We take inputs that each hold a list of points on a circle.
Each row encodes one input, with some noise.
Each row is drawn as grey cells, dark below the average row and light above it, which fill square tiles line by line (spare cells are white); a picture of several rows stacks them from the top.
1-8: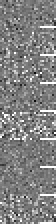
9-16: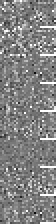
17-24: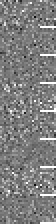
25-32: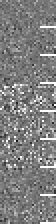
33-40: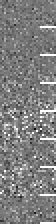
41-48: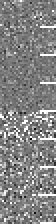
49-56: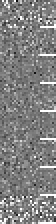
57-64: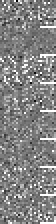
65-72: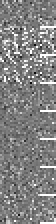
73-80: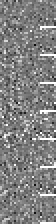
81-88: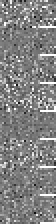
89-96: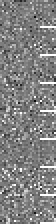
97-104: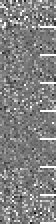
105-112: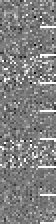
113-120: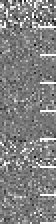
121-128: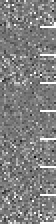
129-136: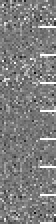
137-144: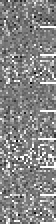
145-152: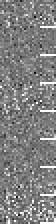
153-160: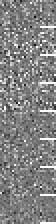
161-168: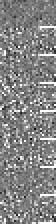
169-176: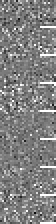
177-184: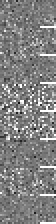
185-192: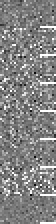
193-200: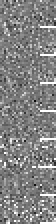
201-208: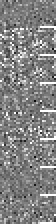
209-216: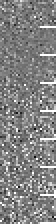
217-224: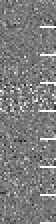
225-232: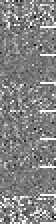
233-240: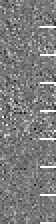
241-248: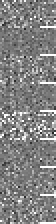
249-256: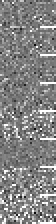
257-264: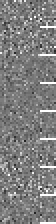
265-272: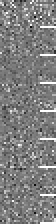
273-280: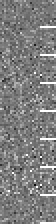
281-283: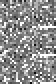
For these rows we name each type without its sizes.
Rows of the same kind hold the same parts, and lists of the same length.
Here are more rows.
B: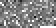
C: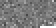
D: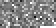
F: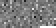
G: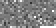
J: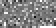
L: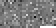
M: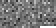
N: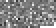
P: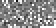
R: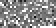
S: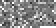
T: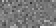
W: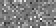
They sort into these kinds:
B, J, L, R, S, W
C, D, F, G, N, P, T
M

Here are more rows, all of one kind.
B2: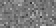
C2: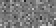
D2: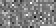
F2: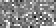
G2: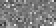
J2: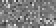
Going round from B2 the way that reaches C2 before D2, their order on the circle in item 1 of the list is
B2, G2, J2, C2, D2, F2.
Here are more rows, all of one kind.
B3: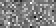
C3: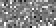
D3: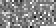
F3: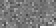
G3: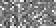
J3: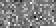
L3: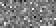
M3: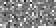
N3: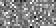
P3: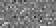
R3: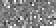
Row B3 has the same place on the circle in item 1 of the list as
J3 and L3.
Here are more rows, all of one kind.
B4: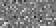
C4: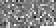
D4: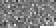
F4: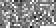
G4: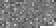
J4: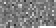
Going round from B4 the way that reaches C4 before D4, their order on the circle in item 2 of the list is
B4, G4, J4, F4, C4, D4.
